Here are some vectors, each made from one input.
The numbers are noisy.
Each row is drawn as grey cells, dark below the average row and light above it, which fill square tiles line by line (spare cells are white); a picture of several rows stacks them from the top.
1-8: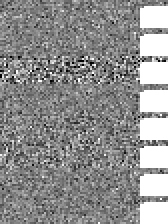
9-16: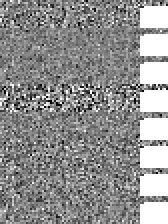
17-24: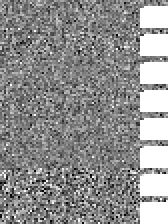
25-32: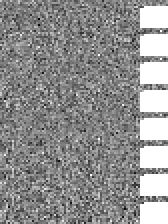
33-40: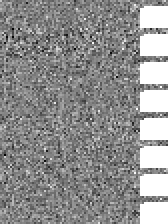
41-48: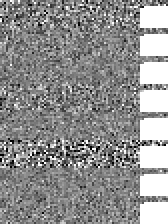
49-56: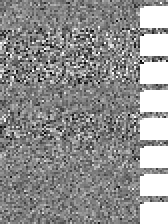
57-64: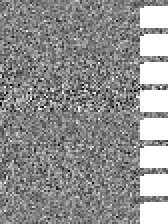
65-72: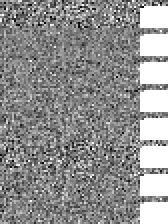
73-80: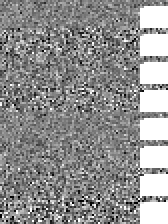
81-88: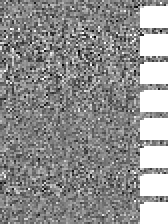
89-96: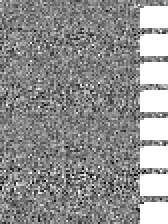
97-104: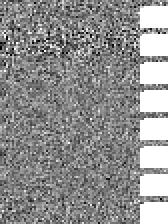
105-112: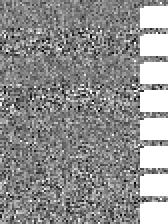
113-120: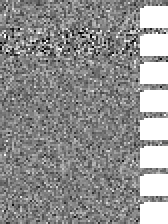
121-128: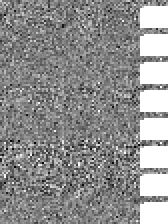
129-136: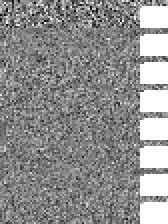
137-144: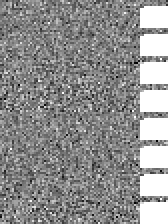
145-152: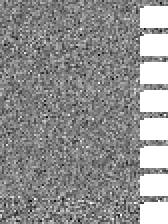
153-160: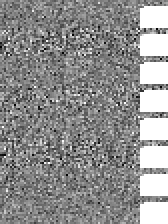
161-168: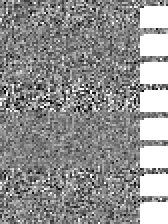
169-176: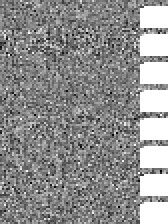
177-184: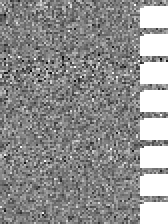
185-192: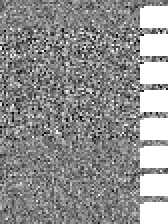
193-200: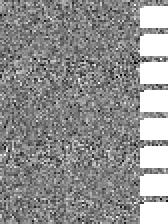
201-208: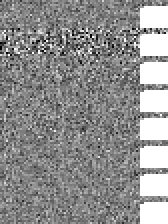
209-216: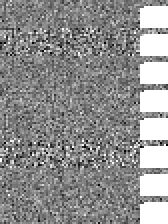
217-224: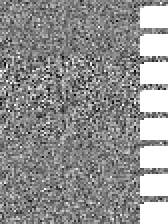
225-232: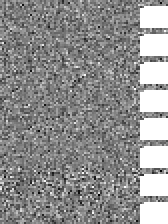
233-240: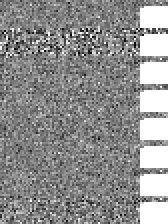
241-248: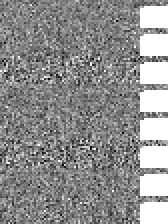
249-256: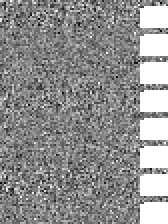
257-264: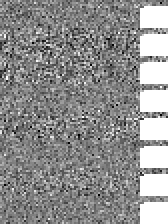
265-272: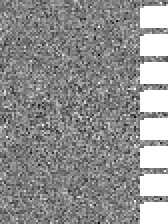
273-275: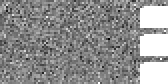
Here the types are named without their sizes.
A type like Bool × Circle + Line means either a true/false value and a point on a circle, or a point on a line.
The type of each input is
(Bool × Bool × Bool × Bool × Circle + Unit) × Label × (Label × Label + Unit).
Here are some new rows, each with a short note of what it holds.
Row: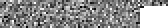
three labels
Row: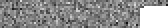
three labels
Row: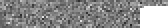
a point on a circle, three labels and four true/false values
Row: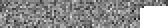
a label
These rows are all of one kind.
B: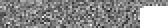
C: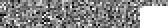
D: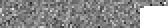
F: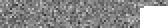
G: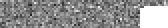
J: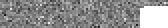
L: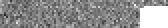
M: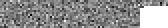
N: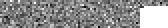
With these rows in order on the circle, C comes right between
F and N.
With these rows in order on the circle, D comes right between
J and M.
